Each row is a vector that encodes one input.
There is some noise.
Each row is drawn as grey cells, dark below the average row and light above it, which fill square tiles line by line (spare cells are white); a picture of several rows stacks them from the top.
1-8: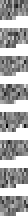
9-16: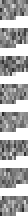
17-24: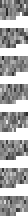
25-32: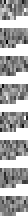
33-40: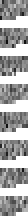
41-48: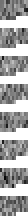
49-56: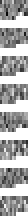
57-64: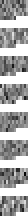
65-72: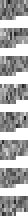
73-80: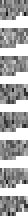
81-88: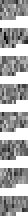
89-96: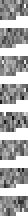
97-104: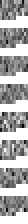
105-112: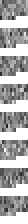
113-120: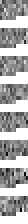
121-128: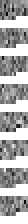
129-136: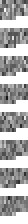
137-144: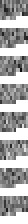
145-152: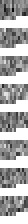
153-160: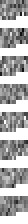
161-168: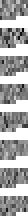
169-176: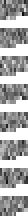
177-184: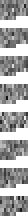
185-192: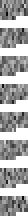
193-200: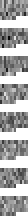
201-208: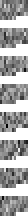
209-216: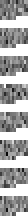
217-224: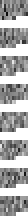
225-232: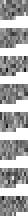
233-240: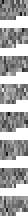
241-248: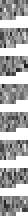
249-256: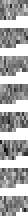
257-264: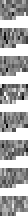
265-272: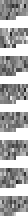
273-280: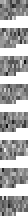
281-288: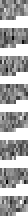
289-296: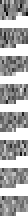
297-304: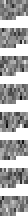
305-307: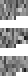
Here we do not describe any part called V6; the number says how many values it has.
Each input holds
either a point on an 11-point circle, or a point on a 9-point line, or two values of V6, or a list of up to two points on a 7-point line.
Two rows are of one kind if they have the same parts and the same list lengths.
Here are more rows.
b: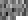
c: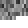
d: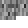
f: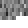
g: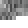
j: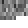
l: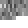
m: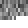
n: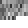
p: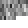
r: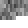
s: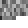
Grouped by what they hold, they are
b, f
c, d
g, l, r
j, m
n, p
s

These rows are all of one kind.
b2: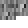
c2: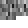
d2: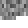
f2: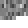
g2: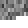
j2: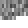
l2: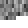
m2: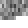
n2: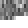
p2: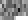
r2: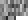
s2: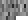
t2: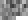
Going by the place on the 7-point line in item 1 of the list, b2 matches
c2, r2 and s2.
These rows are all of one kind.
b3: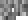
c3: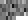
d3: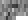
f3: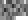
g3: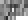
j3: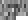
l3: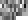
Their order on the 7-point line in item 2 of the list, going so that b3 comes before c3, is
b3, g3, j3, l3, c3, d3, f3.
